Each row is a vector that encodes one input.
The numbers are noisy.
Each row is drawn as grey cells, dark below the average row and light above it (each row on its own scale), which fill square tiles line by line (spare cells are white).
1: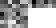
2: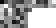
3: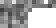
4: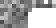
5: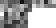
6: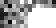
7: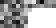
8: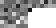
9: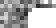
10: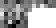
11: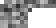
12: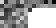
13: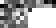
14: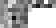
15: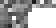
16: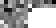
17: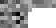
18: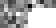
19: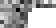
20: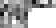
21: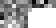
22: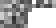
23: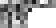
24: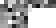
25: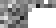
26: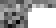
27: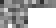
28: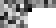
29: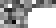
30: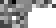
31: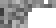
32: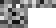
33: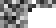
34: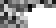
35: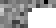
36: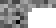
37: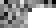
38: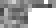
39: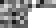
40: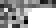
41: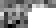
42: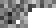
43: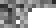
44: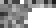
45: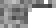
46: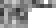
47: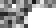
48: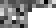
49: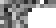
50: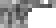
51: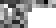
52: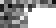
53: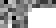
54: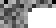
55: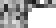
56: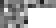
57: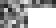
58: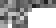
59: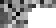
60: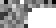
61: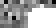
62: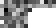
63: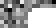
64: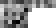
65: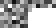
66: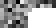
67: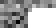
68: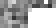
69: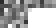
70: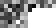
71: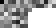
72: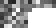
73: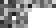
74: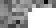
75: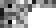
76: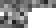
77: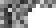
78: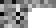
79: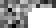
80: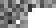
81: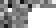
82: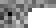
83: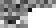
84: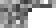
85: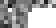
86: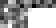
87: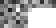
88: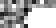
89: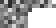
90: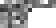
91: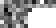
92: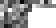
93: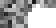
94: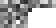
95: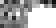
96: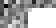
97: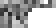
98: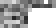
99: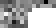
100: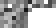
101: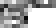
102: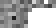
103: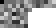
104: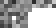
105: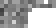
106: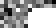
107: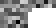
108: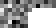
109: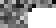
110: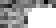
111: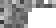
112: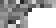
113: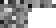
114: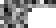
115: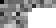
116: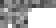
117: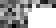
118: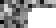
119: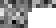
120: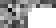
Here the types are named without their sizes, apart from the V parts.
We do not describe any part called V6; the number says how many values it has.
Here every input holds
a label, together with either a point on a line, or a list of values of V6.
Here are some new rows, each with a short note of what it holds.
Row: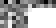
a label, together with a list of two items
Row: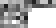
a label and a point on a line
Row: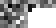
a label, together with a list of two items
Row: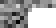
a label, together with the empty list
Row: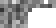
a label and a point on a line
